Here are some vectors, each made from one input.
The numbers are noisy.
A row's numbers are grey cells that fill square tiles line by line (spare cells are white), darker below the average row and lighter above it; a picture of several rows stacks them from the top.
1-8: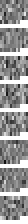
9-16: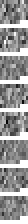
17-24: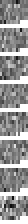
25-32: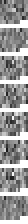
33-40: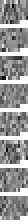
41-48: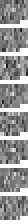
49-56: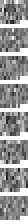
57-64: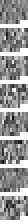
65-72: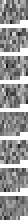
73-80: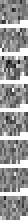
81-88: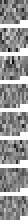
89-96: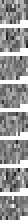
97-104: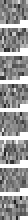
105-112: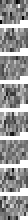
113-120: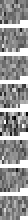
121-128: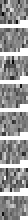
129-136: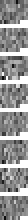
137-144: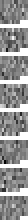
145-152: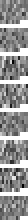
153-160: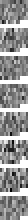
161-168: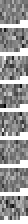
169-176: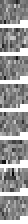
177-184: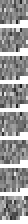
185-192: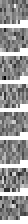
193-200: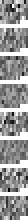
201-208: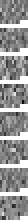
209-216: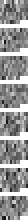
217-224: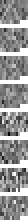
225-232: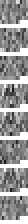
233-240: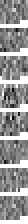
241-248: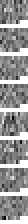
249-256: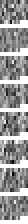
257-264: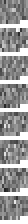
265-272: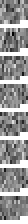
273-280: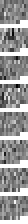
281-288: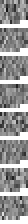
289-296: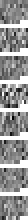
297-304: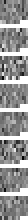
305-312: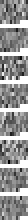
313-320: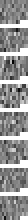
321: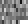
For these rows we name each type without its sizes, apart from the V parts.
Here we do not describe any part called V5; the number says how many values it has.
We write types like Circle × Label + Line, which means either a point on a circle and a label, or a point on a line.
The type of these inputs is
Line × List(Circle) + List(Bool × V5).
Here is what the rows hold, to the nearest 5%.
About 70% of them hold a point on a line, together with a list of points on a circle. The rest are lists of items, each a true/false value and a value of V5.
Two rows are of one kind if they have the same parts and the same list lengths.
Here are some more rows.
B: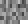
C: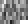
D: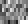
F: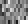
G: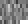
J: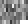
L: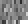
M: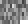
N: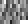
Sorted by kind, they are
B, M
C, N
D, F
G
J
L

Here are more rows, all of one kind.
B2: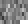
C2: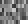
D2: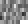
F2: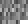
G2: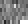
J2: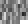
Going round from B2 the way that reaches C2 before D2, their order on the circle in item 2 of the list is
B2, C2, G2, D2, J2, F2.
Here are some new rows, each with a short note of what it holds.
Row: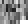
a list of two items
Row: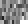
a point on a line, together with a list of two items
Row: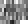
a list of one item
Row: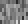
a point on a line, together with a list of one item
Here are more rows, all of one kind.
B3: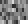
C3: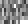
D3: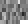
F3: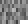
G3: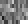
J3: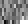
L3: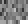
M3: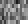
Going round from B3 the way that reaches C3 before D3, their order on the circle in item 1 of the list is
B3, G3, J3, C3, F3, D3, M3, L3.
